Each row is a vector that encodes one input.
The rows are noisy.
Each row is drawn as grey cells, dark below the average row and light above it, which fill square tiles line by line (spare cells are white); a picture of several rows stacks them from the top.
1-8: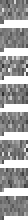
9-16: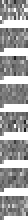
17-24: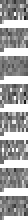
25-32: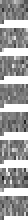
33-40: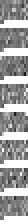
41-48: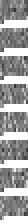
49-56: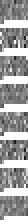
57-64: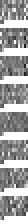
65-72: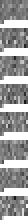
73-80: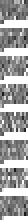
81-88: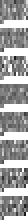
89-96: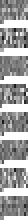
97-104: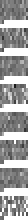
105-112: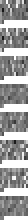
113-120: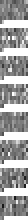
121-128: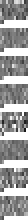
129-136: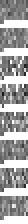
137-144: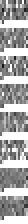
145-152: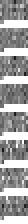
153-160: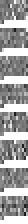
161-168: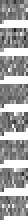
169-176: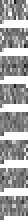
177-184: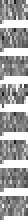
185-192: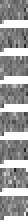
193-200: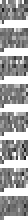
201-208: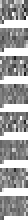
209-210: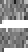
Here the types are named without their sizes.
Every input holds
a true/false value, together with either a point on a circle, or a fixed value.
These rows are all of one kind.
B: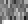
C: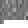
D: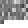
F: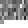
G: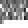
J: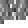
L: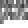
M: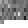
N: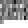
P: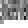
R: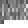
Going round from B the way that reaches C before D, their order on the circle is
B, L, J, P, N, G, C, F, D, R, M.
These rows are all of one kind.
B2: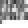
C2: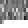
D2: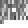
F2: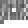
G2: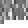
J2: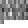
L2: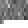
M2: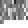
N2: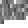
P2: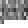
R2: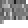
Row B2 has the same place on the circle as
F2, L2 and R2.
